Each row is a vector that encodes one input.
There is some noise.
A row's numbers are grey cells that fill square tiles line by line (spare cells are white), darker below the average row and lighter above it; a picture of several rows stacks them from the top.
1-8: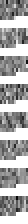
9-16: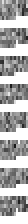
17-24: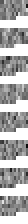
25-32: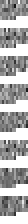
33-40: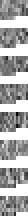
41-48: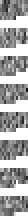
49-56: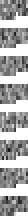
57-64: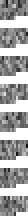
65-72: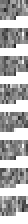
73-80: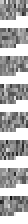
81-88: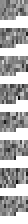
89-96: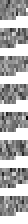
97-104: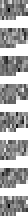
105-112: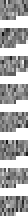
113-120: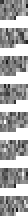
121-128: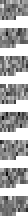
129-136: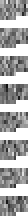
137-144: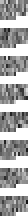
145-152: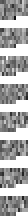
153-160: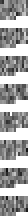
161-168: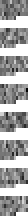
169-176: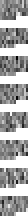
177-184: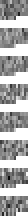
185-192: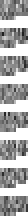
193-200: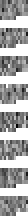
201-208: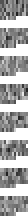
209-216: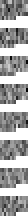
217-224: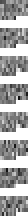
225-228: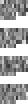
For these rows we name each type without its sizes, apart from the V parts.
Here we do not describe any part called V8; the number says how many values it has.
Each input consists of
five true/false values, together with either a point on a line, or a value of V8.
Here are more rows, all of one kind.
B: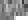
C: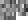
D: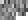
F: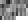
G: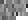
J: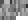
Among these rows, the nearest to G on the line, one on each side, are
B and J.
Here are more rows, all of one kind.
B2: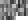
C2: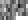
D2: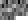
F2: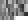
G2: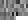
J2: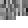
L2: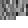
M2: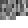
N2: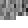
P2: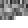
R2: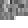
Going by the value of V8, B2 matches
C2 and F2.
